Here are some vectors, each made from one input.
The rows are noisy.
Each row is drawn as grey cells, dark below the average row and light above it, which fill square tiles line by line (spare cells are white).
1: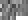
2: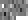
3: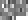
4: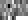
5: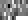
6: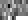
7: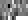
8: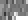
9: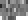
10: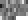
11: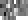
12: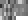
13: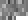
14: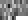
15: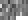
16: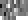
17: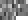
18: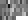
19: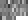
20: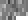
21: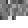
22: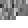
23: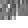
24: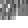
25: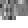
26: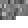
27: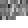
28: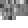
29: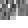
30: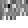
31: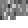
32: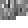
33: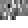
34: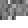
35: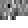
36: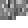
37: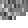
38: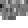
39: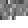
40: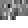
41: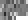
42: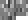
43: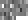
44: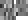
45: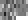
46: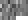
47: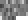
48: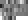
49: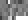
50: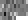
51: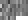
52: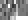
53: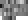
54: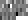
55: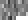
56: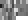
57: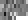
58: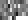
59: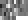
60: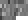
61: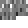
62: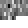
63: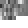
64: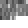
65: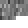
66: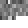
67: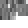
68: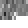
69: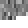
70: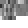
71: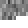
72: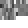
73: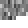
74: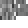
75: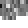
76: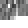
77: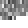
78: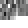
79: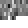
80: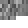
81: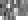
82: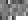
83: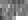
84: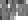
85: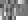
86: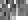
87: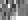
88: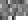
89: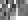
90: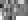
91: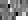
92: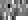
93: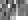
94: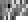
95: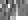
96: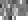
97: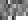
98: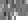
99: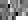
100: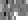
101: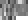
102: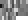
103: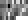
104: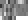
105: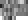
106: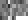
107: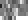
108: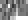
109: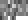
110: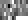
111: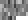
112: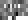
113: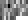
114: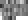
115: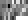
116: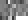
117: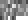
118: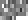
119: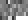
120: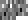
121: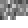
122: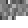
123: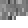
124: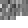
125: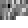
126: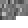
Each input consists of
a point on a 5-point line, together with either a point on a 5-point line, or a point on a 6-point line.
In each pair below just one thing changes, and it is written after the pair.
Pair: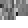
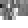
the place on the 5-point line
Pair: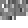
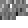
the place on the 5-point line
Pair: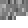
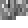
the place on the 6-point line
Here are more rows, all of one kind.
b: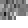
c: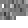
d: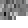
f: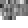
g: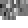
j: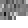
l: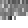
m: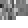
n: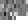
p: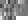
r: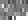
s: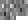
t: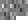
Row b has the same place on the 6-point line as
d, j and n.
